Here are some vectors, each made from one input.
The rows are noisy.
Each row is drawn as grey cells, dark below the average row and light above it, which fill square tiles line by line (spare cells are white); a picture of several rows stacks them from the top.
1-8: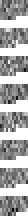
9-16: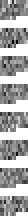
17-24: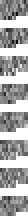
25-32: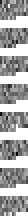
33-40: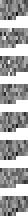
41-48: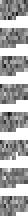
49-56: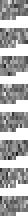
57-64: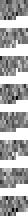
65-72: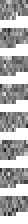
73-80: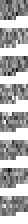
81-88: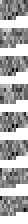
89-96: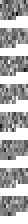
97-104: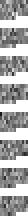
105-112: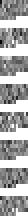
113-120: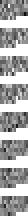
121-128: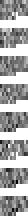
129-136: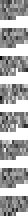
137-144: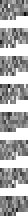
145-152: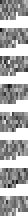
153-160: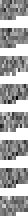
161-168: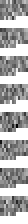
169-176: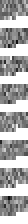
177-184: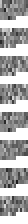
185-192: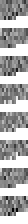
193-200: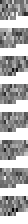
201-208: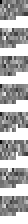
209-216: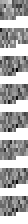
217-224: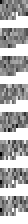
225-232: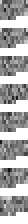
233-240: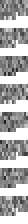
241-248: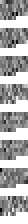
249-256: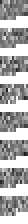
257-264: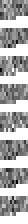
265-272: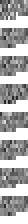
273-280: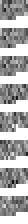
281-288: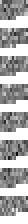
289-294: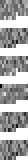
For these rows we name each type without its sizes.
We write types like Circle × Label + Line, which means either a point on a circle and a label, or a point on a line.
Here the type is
Bool × (Label + Line) × (Tree + Unit).
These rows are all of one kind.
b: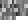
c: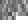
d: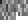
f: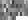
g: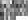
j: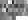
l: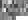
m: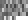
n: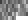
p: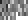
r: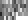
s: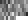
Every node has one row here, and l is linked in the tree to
c and j.
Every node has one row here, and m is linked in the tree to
b.
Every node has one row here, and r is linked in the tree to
f and g.
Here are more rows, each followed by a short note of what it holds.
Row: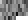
a point on a line and a true/false value
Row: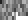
a point on a line, a node of a tree and a true/false value
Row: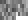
a label, a node of a tree and a true/false value
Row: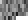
a point on a line and a true/false value
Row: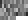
a label, a node of a tree and a true/false value
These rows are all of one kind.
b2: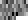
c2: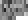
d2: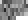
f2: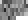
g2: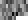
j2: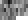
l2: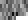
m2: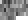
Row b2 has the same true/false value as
g2 and l2.
